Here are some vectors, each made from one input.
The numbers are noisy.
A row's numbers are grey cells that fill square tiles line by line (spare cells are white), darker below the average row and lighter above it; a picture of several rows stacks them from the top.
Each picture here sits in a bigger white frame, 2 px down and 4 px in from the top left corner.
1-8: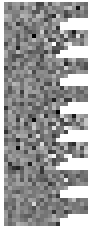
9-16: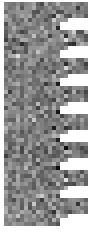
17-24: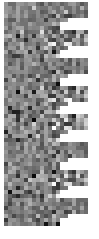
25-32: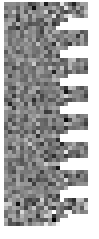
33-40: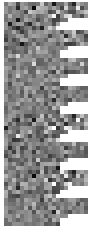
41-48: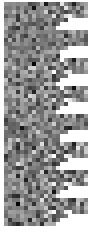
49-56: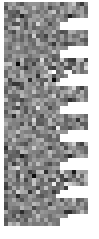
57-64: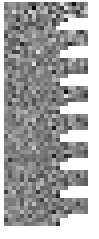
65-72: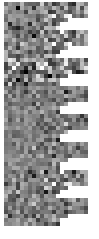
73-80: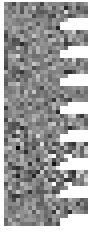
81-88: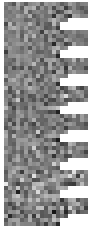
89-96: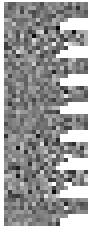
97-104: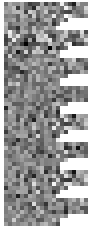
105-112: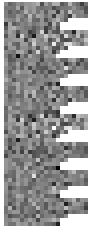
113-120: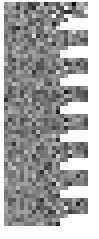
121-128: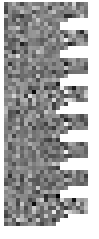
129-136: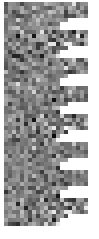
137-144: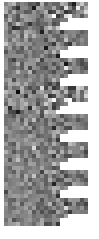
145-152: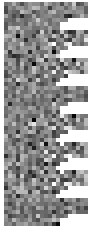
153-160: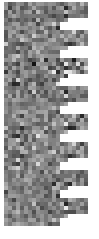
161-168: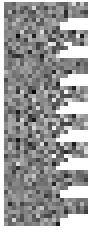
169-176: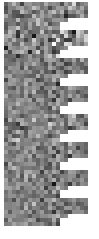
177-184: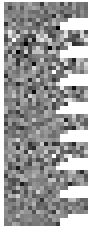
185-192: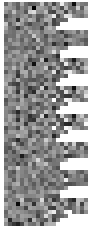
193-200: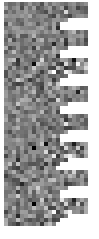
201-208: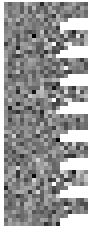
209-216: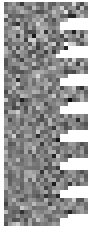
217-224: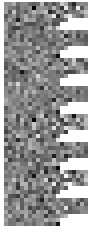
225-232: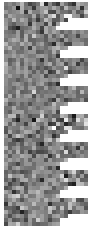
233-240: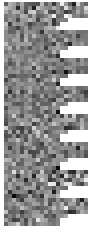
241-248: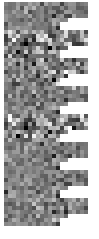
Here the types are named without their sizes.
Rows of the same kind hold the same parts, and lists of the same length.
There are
5 kinds of row.
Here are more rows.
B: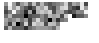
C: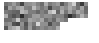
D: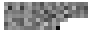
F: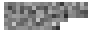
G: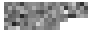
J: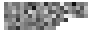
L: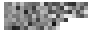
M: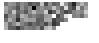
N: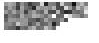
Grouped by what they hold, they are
B
C, G
D
F
J, L, M, N

